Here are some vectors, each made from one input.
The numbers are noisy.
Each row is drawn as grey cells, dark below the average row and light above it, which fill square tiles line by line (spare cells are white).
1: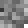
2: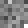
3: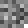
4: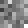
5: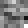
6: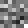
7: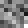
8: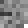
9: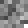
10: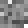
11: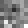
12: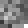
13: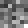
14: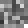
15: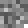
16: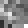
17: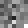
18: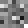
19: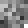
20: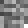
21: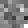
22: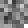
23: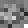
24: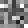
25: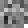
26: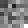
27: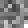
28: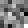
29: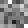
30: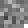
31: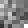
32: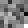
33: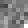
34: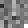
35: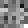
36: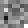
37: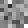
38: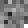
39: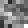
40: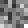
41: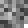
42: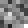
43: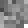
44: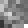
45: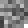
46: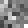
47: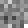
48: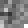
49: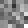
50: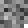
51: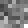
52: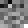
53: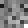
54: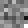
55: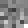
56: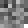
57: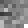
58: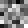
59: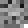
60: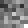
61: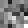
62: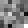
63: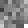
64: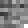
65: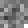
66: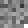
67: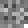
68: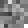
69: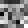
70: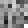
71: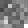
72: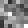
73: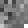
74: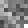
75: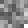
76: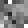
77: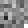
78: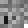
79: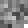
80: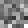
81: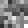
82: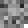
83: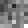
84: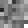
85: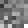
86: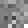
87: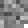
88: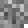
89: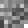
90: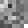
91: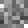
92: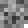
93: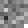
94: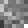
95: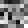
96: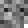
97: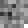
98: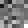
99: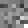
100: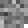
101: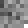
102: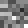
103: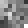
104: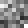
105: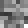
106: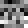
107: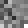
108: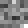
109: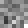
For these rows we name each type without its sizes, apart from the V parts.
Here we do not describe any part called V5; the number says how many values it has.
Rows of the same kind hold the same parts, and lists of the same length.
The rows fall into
3 kinds.
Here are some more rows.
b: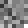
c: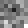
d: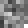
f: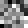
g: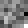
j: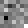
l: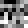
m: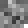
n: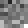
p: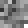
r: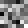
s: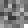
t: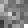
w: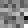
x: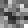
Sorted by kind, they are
b, c, j, m, n, p, s, w, x
d, g, t
f, l, r

